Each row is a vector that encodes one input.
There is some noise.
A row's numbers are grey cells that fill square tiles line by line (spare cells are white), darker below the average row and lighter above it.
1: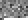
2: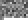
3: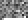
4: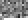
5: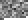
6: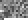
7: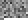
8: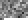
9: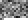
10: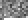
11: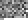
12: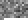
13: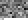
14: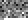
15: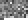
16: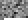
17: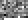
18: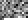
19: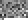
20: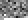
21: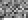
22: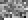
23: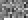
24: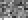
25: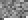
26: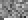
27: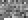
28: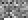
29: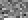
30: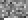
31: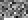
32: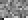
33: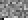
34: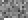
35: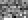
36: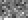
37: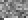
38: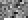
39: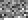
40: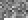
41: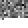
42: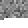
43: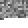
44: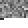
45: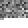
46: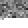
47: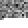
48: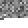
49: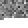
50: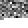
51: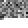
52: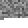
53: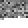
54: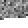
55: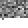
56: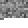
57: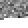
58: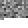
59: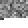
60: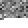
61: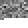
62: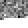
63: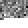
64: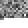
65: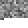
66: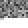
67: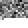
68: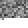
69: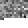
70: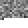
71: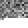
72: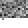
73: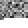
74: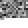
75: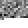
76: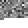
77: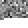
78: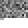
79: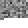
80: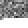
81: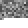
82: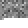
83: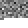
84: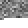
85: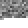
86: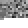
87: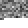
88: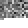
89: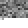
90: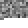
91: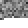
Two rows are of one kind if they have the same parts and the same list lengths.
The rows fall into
3 kinds.
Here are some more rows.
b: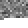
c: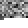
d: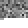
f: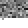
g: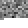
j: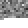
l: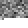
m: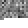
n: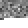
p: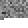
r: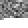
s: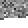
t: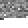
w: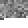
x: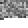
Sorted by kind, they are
b, j, m, p, r
c, d, f, g, l
n, s, t, w, x

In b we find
a point on a 5-point line and a node of an 8-node tree.
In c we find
three true/false values.
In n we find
a point on a 5-point line.
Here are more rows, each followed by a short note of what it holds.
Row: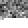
three true/false values
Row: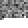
three true/false values
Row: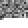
three true/false values
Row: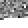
a point on a 5-point line
